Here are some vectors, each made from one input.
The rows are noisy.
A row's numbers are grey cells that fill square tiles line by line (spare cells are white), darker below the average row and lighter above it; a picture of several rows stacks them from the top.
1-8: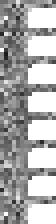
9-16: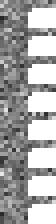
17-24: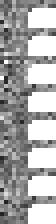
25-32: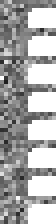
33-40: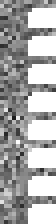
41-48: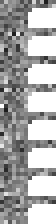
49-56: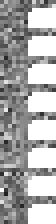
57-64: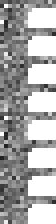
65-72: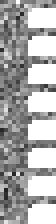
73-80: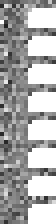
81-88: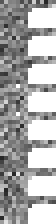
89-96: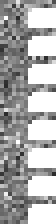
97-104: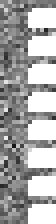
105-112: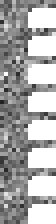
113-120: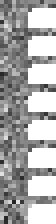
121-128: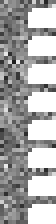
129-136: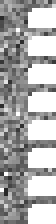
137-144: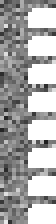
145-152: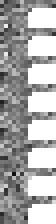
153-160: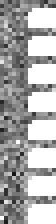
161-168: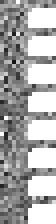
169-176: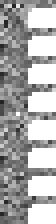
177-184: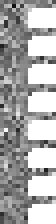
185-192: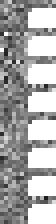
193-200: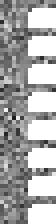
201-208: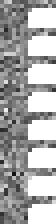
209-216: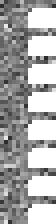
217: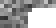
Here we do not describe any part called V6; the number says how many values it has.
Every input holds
either a point on a 4-point line, or a point on a 9-point line, or a node of an 8-node tree, or three true/false values, or a value of V6.
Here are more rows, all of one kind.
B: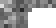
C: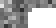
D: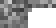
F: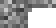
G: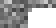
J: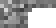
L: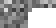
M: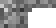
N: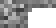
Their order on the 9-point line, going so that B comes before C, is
L, G, D, F, N, J, M, B, C.
